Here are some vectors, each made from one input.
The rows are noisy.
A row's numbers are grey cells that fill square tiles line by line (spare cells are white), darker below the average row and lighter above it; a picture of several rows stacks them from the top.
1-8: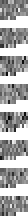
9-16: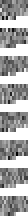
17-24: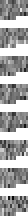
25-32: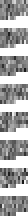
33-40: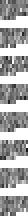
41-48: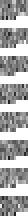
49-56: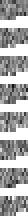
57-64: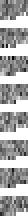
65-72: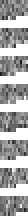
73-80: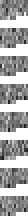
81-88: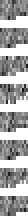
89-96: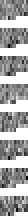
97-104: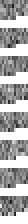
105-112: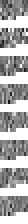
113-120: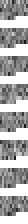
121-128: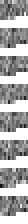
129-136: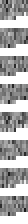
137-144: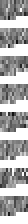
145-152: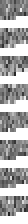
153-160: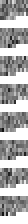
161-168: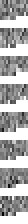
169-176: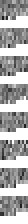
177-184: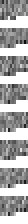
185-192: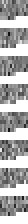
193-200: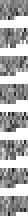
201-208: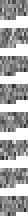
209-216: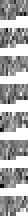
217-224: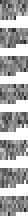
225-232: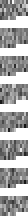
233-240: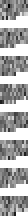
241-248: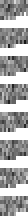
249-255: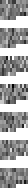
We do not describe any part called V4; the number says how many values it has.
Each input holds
a node of an 11-node tree, together with either a point on an 8-point circle and one of 7 labels, or a true/false value and a value of V4.
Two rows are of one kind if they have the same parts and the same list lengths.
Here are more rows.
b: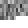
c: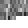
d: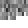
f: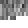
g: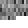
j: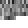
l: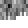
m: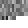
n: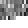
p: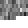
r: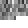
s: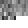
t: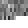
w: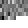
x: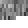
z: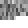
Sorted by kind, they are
b, d, f, l, m, r, s, w, z
c, g, j, n, p, t, x

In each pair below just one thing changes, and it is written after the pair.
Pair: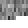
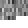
the value of V4
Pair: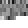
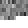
the value of V4
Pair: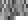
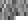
the value of V4
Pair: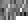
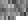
the node of the tree
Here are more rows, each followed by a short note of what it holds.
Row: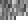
a point on an 8-point circle, one of 7 labels and a node of an 11-node tree
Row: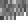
a point on an 8-point circle, one of 7 labels and a node of an 11-node tree
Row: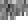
a point on an 8-point circle, one of 7 labels and a node of an 11-node tree
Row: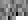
a node of an 11-node tree, a true/false value and a value of V4
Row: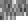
a point on an 8-point circle, one of 7 labels and a node of an 11-node tree
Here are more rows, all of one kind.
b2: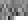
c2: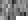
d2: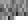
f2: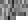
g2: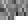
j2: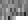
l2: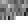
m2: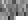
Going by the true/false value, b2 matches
f2 and j2.
